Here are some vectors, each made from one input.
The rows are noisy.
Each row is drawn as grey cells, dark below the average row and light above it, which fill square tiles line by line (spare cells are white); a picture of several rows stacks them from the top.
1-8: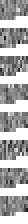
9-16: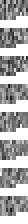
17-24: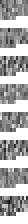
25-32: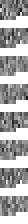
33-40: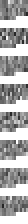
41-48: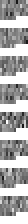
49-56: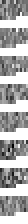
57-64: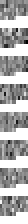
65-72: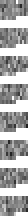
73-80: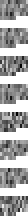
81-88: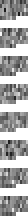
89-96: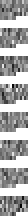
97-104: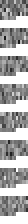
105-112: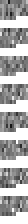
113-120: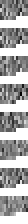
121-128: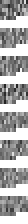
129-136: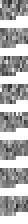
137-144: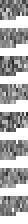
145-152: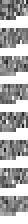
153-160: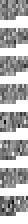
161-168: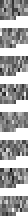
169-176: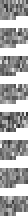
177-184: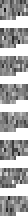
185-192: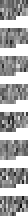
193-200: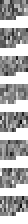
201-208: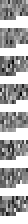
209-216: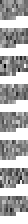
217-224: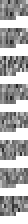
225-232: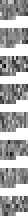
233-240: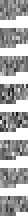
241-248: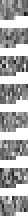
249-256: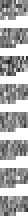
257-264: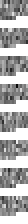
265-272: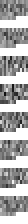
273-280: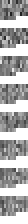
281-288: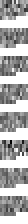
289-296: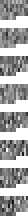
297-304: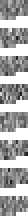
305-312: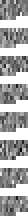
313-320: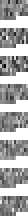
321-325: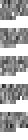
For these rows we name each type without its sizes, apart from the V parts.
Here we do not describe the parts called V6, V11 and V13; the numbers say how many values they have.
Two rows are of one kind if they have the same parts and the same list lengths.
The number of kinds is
4.
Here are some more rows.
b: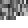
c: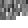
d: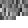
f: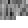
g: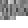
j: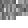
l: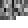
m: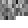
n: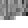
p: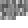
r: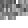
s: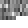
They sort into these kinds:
b, c, d, l
f, s
g, m, n
j, p, r

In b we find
a value of V13.
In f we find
a true/false value and a value of V11.
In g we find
a label and a point on a line.
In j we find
a label and a value of V6.
